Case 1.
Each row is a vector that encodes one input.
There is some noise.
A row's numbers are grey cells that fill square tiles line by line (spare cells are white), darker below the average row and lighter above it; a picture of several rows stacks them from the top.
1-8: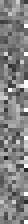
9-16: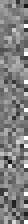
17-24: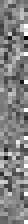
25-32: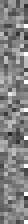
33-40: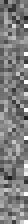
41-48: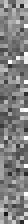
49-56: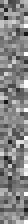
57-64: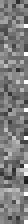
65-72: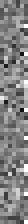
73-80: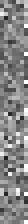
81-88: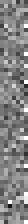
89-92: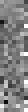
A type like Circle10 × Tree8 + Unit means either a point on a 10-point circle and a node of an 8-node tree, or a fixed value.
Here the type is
(Label8 + Line6) × Line6.
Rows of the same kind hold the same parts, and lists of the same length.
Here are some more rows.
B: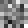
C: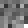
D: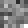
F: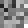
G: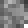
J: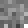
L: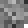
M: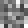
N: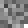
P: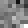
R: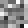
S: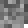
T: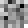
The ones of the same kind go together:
B, F, M, R, T
C, D, G, J, L, N, P, S

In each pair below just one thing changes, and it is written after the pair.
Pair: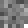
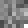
the label
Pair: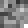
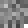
the label
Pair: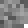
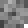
the label
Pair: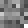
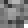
the label
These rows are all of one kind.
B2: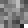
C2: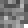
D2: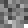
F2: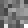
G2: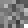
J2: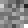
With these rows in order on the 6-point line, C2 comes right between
D2 and J2.
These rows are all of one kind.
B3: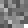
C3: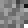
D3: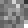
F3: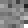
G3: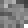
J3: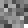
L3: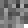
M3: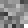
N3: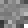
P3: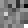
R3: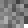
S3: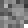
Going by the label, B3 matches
J3 and N3.
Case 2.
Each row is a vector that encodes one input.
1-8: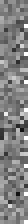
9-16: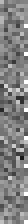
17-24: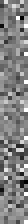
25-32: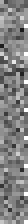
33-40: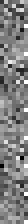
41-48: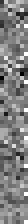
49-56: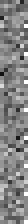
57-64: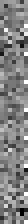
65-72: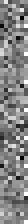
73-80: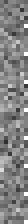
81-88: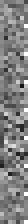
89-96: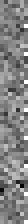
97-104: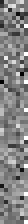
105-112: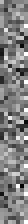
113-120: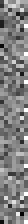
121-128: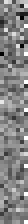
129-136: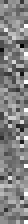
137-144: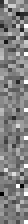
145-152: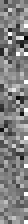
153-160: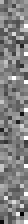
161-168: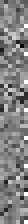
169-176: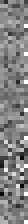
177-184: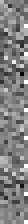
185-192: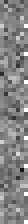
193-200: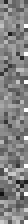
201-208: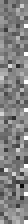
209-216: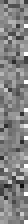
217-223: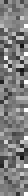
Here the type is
Bool × Line15 + Label8.
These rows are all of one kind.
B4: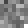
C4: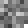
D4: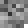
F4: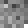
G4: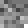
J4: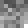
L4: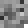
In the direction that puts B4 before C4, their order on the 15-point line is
F4, J4, D4, G4, B4, L4, C4.
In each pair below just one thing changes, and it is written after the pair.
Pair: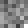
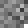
the place on the 15-point line
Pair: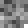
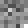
the true/false value
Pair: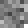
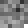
the true/false value
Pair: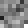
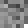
the place on the 15-point line
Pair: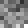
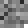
the true/false value
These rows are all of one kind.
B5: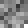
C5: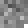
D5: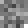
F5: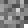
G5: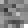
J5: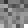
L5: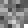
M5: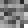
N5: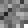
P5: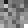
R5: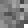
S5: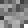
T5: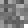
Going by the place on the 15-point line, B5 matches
N5 and S5.
